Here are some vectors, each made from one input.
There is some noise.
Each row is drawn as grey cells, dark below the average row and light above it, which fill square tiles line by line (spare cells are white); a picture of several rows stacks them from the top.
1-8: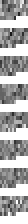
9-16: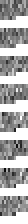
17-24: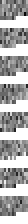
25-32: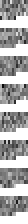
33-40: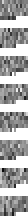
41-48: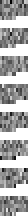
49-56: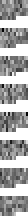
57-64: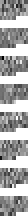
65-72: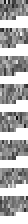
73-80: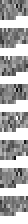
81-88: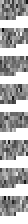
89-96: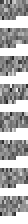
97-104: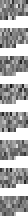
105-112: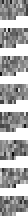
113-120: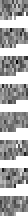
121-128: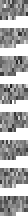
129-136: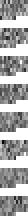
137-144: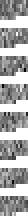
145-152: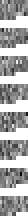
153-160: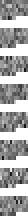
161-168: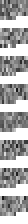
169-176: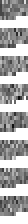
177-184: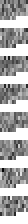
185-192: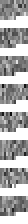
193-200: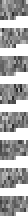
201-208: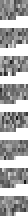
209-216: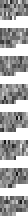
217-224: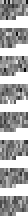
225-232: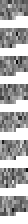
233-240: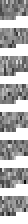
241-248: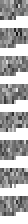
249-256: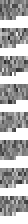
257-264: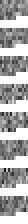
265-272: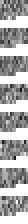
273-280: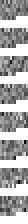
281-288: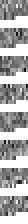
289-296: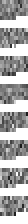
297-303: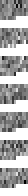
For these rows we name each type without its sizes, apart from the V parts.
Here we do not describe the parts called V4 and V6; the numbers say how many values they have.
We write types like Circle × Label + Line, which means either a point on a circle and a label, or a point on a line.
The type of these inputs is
Bool × Bool × Bool × (Circle + V4) × V6.
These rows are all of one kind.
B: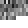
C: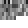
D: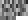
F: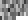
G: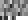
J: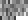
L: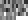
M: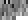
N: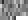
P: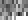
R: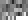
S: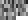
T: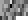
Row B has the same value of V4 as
L, P, R and S.
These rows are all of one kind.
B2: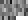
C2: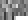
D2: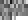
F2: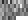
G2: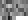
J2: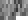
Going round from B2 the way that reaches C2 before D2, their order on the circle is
B2, G2, F2, C2, J2, D2.
